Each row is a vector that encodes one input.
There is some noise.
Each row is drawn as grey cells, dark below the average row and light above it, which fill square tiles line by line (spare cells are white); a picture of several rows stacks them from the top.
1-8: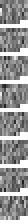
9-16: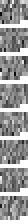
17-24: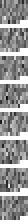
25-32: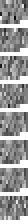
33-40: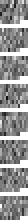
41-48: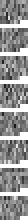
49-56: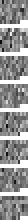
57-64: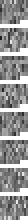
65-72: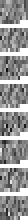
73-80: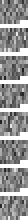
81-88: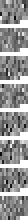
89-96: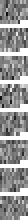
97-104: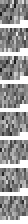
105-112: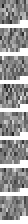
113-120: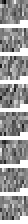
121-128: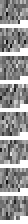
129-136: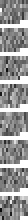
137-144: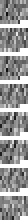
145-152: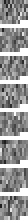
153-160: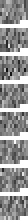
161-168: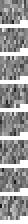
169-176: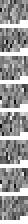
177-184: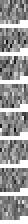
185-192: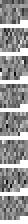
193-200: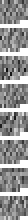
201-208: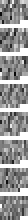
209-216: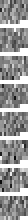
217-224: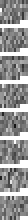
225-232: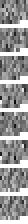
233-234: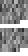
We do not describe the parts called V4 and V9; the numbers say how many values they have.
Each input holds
either a point on a 6-point line, or a node of an 11-node tree, or a value of V4 and a value of V9.
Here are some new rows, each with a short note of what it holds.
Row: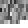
a point on a 6-point line
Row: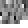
a node of an 11-node tree
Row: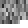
a node of an 11-node tree
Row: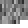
a value of V4 and a value of V9
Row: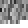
a point on a 6-point line
